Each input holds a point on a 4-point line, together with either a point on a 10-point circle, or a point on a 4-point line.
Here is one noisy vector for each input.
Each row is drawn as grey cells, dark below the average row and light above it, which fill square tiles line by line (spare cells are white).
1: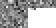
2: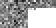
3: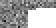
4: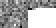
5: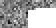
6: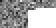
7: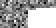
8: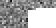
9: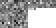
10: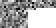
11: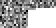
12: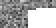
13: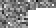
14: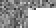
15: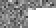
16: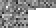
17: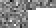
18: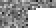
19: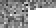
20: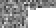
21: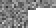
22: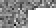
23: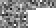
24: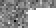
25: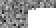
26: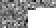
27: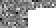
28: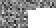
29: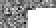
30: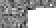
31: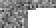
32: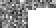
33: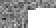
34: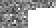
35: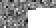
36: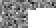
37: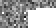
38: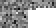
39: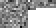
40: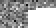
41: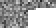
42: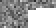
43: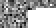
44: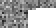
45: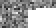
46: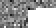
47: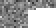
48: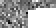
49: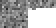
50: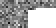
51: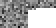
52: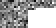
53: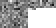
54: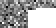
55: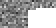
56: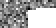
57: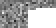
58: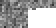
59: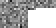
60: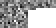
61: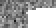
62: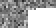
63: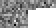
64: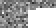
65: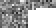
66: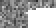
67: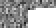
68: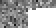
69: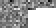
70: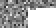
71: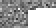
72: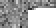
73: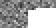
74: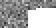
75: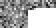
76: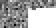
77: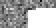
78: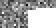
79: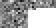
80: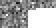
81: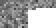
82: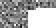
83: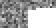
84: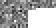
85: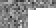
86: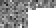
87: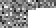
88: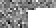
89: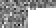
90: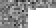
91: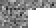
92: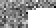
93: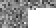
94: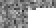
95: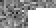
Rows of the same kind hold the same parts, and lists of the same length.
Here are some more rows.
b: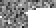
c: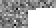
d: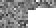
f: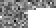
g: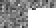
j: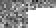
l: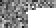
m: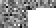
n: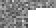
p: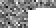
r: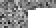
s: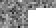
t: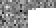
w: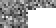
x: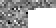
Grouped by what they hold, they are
b, f, g, j, l
c, d, m, n, p, r, s, t, w, x

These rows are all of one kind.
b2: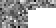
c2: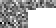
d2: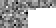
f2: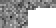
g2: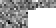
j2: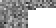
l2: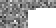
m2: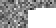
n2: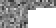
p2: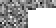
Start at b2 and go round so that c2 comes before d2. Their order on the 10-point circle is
b2, m2, l2, c2, j2, p2, d2, g2, f2, n2.
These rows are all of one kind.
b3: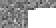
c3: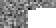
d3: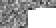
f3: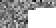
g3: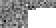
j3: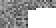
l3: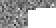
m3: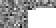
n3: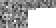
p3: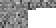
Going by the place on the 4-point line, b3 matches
d3, f3, l3 and p3.
